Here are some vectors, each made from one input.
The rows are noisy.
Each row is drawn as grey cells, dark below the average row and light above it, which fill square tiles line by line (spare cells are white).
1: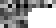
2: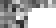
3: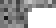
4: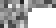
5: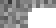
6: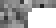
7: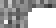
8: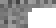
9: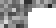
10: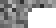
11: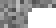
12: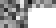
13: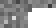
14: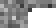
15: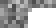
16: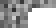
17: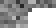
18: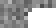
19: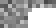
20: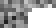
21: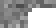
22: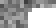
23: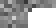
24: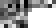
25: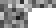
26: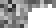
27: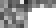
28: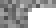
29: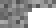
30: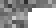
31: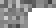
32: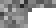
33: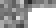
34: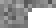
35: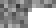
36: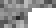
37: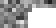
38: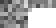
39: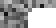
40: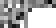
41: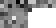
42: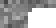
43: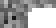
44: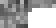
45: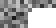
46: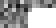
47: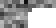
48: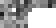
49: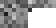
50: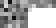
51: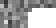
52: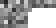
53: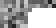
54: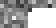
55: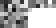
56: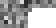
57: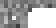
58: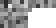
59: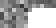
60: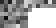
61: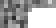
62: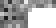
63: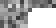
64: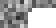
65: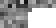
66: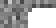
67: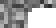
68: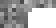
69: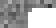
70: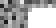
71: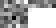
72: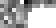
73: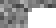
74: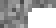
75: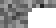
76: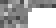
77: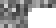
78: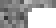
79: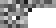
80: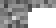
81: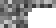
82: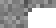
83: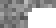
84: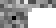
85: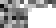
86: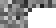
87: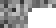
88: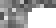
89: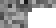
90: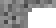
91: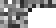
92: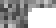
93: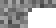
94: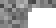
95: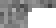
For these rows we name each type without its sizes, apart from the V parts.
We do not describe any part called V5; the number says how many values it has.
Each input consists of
a true/false value, together with either a point on a line, or a value of V5.
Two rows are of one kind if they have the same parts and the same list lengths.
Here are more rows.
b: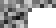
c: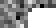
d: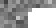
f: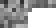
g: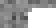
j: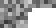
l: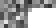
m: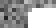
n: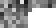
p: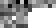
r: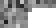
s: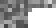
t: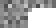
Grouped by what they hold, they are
b, d, g, j, l, m, p, s, t
c, f, n, r

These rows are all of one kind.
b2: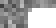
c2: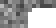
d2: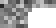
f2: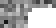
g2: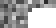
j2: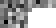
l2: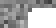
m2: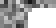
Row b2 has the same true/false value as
d2 and g2.
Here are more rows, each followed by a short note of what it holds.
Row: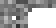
a point on a line and a true/false value
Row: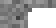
a true/false value and a value of V5
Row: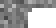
a true/false value and a value of V5
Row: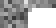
a true/false value and a value of V5
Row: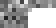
a true/false value and a value of V5
